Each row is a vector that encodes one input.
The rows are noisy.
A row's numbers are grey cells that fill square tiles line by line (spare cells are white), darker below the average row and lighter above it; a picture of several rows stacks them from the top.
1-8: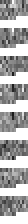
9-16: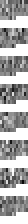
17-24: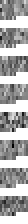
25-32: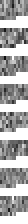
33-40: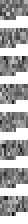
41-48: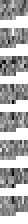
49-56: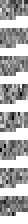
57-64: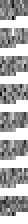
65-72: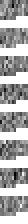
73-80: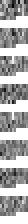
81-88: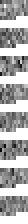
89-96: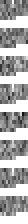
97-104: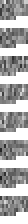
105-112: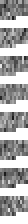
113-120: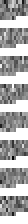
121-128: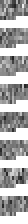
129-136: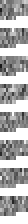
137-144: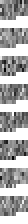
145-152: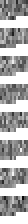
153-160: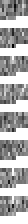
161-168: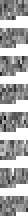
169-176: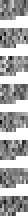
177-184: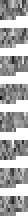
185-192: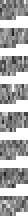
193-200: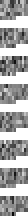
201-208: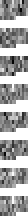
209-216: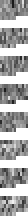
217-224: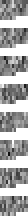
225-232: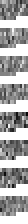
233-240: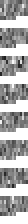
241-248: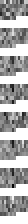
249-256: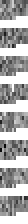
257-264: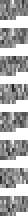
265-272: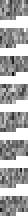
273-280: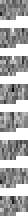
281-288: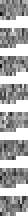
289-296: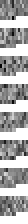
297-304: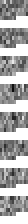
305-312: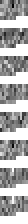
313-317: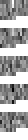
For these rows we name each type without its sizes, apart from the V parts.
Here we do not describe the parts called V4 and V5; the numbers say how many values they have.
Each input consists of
a node of a tree, together with either a true/false value and a value of V5, or a value of V4.
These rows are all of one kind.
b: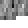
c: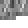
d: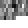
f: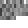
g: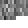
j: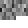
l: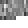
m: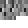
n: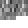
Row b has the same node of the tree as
c and d.
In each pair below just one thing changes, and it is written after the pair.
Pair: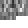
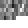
the true/false value
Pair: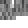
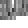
the true/false value
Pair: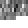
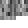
the true/false value
